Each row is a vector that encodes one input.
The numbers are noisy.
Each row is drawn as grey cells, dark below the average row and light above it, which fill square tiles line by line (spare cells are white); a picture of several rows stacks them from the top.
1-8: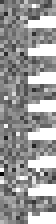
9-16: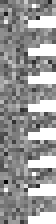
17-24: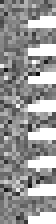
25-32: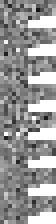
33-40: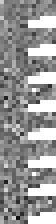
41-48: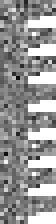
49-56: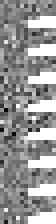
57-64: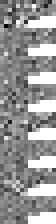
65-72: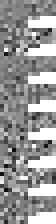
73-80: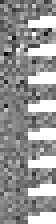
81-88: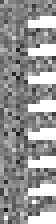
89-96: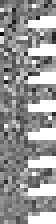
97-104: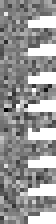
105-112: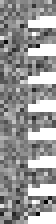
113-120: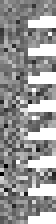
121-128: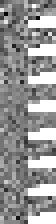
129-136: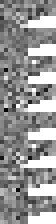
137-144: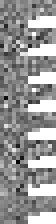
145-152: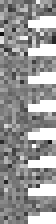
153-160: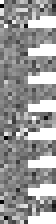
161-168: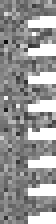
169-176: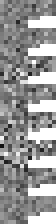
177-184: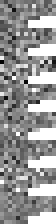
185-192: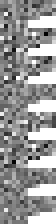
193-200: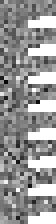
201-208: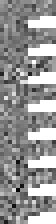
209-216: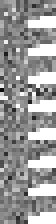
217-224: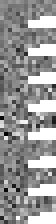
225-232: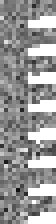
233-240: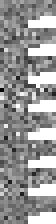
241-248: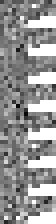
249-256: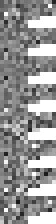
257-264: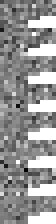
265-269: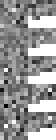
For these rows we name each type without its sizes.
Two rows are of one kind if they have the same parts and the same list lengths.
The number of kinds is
4.
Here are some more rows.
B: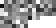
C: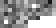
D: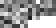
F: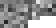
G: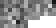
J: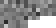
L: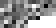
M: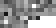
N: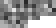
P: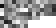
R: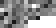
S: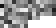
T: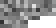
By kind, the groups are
B, D
C, P, R, T
F, J
G, L, M, N, S

